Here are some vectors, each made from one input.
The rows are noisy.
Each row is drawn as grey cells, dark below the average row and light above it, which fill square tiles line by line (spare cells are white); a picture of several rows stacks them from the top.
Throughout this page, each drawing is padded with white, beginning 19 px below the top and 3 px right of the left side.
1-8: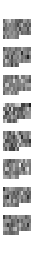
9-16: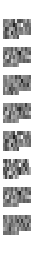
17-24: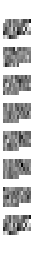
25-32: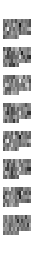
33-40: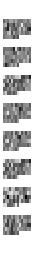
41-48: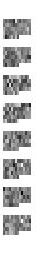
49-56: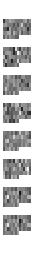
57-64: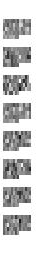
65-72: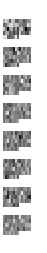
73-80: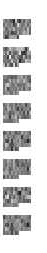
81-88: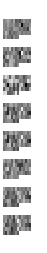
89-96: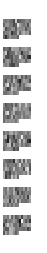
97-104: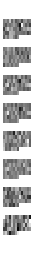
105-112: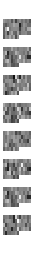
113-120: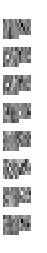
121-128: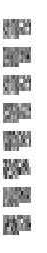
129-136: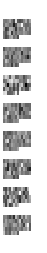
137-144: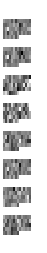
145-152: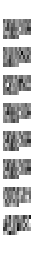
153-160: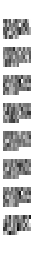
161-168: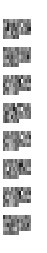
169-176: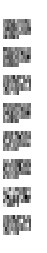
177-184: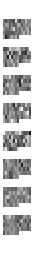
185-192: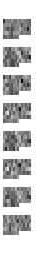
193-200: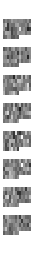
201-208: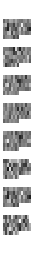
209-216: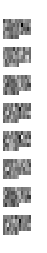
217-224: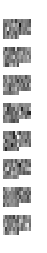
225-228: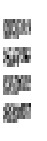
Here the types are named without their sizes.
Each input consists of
either a point on a line and a true/false value, or a list of points on a circle.
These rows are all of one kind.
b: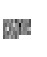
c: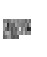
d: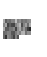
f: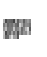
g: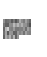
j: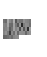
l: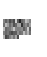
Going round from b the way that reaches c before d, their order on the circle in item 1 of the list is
b, j, c, d, l, f, g.
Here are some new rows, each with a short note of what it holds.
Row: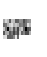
the empty list
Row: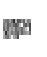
a list of one item
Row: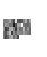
a list of one item
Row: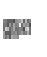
a list of two items
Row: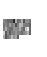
a list of two items
